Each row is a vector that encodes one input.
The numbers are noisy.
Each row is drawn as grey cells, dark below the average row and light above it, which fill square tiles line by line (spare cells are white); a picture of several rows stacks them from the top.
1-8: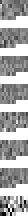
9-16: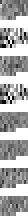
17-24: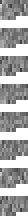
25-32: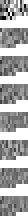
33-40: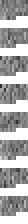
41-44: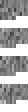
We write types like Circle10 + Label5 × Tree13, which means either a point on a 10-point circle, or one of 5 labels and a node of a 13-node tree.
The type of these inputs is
Bool × Line5 × Line5 + Unit.
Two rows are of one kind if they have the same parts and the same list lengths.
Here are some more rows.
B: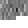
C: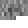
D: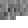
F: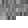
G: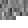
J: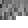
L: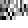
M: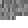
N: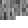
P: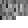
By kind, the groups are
B, C, D, F, G, J, M, N, P
L

